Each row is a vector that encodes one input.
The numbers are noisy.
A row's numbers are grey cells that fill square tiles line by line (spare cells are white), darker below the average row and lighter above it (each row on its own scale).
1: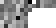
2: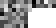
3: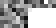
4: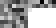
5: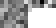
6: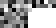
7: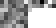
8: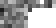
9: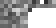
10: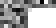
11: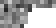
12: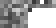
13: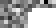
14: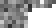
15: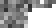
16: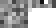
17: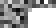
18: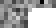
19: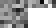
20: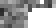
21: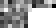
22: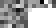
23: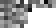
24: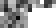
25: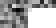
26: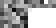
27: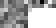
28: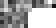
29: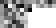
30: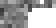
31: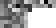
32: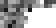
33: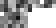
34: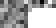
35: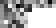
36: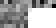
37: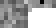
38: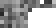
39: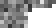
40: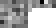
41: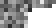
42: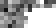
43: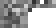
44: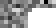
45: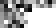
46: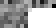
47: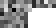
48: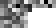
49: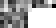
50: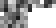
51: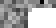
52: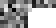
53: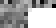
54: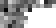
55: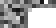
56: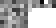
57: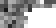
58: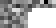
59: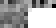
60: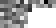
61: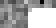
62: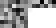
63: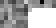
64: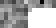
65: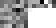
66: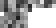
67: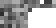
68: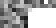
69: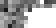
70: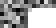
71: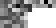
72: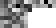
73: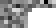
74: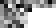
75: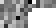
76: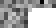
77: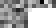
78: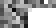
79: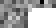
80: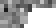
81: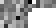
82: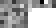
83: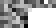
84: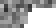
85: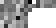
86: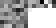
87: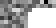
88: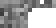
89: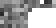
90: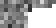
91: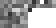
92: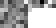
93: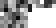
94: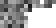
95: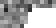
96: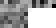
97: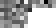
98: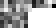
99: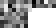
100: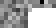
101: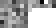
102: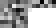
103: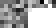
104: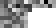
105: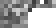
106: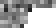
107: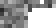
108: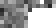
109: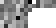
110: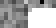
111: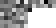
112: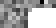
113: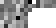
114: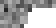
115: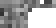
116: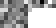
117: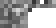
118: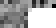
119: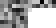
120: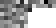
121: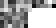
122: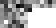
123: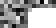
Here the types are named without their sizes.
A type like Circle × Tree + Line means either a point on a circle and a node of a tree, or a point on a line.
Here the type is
Bool × Circle + Unit.
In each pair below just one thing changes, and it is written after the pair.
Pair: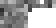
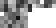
the place on the circle
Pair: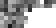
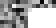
the true/false value
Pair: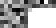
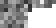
the true/false value
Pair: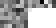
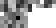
the true/false value
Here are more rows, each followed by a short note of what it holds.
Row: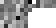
a fixed value
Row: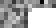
a point on a circle and a true/false value
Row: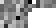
a fixed value
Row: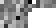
a fixed value
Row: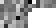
a fixed value
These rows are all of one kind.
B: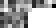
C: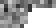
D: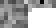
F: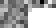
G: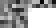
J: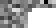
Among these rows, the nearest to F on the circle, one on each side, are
D and J.
